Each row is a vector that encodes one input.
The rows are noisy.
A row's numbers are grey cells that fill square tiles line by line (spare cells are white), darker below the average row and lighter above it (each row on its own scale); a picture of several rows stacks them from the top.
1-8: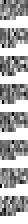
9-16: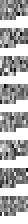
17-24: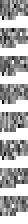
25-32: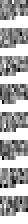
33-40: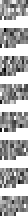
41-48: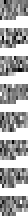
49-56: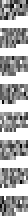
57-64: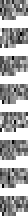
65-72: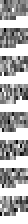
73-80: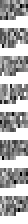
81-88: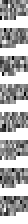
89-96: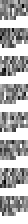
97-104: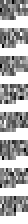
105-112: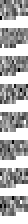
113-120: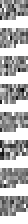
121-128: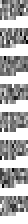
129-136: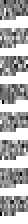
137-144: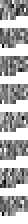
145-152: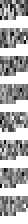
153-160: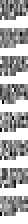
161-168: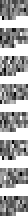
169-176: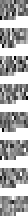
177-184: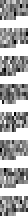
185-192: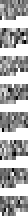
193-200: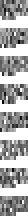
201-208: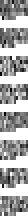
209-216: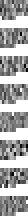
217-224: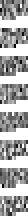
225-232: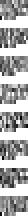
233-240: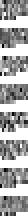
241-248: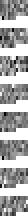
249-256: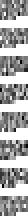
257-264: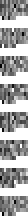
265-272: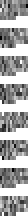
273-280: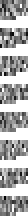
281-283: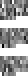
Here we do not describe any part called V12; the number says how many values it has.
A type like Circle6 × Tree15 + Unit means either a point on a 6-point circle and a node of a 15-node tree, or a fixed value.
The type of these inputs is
List2(Line4 × V12).
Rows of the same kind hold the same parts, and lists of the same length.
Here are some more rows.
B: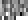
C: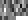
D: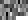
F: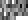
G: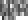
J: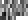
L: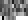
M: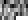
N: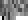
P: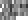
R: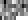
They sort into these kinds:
B, C, D, F, M, P, R
G, L, N
J

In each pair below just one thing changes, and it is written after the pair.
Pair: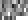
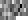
the value of V12 in item 1 of the list
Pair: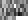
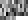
the value of V12 in item 1 of the list
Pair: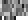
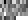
the place on the 4-point line in item 2 of the list
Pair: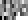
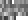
the value of V12 in item 2 of the list
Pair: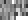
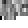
the value of V12 in item 2 of the list
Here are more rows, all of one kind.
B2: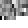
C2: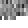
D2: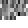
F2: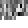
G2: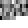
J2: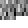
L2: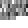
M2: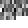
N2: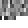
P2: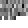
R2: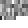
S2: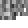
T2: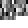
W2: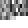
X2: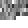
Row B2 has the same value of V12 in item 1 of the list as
C2, L2, P2 and X2.
